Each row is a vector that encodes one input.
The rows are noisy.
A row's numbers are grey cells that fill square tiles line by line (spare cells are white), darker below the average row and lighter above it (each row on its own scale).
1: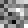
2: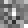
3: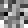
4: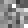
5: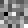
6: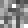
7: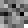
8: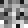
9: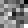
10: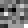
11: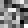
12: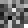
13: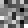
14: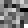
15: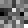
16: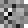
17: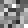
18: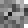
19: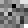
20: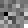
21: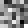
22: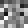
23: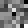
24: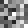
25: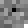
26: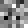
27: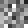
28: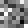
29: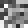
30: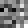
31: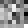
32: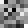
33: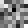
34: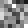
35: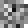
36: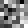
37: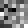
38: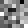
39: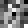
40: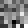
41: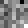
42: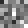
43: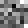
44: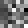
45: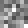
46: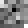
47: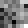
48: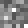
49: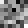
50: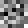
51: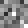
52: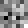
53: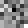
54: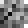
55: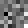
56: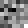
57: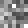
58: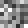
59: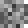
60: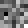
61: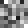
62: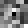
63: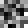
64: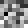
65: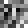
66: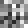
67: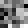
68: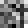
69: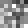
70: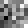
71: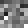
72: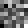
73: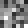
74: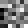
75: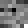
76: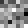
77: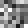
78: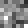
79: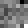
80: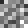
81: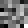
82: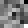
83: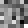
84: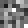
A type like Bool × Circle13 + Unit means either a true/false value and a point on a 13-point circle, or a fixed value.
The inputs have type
(Bool × Bool × Bool + Unit) × Tree11.
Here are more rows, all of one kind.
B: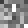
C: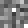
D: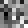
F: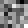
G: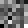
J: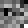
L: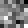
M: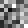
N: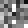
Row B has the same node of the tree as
C and N.
